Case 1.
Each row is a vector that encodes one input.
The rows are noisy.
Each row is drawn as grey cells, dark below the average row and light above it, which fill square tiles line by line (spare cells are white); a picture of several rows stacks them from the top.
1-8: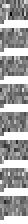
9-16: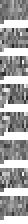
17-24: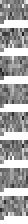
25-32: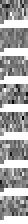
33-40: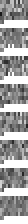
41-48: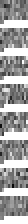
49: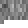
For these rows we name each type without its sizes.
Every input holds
three true/false values.
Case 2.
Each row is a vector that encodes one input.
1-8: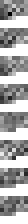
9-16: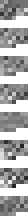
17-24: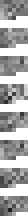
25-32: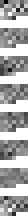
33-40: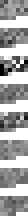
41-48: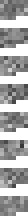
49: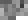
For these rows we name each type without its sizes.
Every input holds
a point on a line.
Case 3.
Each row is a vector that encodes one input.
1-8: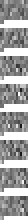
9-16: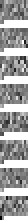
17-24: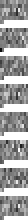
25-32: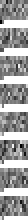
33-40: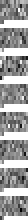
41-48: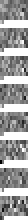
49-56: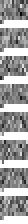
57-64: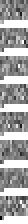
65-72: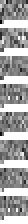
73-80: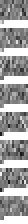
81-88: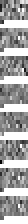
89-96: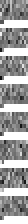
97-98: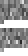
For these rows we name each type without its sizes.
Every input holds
a label.
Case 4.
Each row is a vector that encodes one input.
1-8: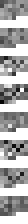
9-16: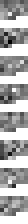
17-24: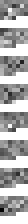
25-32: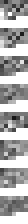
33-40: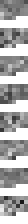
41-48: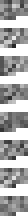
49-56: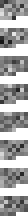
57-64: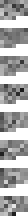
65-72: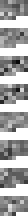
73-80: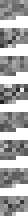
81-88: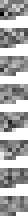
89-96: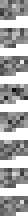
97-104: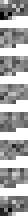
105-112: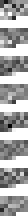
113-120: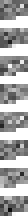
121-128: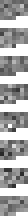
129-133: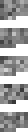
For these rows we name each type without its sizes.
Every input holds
a point on a line.
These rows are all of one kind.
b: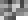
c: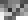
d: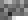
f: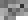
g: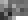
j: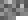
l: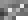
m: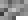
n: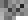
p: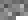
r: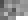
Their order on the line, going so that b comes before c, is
g, b, m, l, p, j, c, d, n, f, r.
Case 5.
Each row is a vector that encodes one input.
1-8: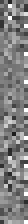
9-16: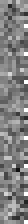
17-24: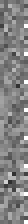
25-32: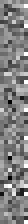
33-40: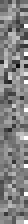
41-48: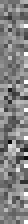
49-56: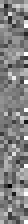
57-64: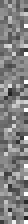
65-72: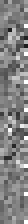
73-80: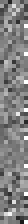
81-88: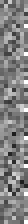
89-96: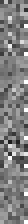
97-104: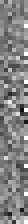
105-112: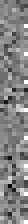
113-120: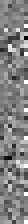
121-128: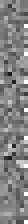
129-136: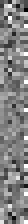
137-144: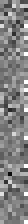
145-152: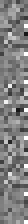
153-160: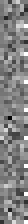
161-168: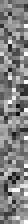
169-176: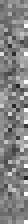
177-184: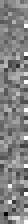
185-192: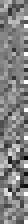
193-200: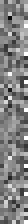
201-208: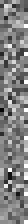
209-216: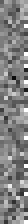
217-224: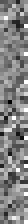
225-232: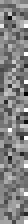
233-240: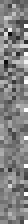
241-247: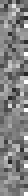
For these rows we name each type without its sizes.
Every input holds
a point on a circle.
